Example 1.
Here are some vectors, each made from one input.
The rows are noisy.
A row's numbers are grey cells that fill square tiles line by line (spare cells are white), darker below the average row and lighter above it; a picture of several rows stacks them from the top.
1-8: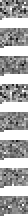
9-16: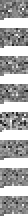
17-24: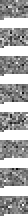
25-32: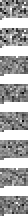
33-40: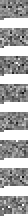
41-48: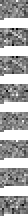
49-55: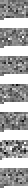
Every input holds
either a point on a 10-point circle, or a fixed value.
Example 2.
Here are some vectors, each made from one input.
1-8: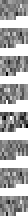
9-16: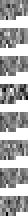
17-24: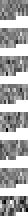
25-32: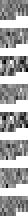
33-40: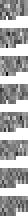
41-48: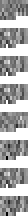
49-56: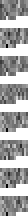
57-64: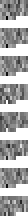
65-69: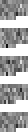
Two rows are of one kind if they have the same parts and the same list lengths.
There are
2 kinds of row.
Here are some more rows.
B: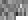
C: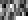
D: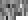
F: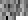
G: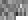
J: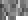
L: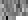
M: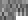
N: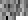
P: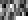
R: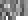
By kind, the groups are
B, D, F, G, J, L, M, N, R
C, P

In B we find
three true/false values.
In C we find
a fixed value.
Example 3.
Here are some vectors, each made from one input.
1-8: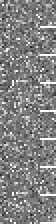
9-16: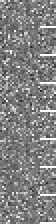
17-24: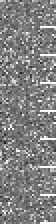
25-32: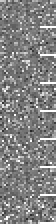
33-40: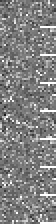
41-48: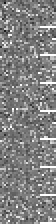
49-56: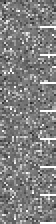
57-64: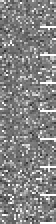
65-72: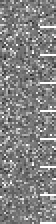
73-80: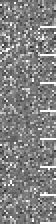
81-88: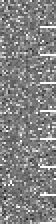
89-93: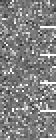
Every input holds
a point on an 8-point circle.
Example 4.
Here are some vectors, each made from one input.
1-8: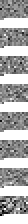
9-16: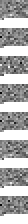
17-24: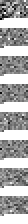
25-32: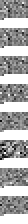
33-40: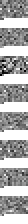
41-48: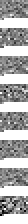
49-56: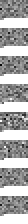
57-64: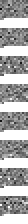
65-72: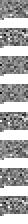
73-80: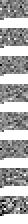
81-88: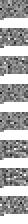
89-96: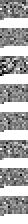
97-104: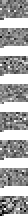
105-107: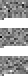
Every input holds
either a point on a 6-point circle, or a fixed value.
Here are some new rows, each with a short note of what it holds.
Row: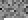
a point on a 6-point circle
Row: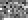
a point on a 6-point circle
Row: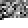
a fixed value
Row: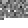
a point on a 6-point circle
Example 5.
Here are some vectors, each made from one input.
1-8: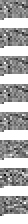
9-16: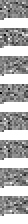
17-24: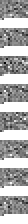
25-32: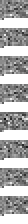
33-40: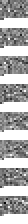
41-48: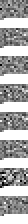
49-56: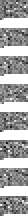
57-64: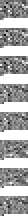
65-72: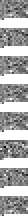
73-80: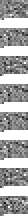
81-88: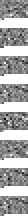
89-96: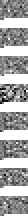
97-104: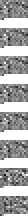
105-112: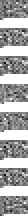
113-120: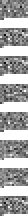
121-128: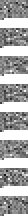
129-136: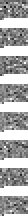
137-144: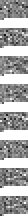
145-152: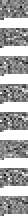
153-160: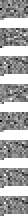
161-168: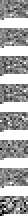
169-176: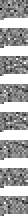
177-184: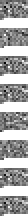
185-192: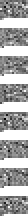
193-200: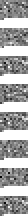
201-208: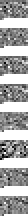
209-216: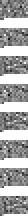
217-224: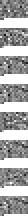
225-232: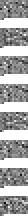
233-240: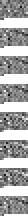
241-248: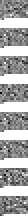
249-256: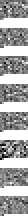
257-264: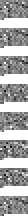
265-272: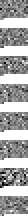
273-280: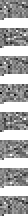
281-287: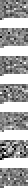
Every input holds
either a point on a 6-point circle, or a fixed value.
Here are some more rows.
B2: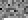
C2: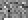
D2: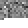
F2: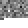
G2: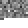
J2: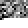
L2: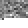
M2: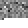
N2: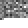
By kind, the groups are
B2, C2, D2, F2, G2, L2, M2, N2
J2

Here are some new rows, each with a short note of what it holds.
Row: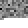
a point on a 6-point circle
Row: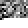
a fixed value
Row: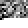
a fixed value
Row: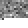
a point on a 6-point circle
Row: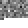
a point on a 6-point circle
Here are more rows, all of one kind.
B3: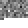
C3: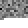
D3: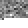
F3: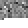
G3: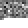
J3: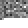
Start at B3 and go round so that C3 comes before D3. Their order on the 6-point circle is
B3, G3, J3, C3, F3, D3.
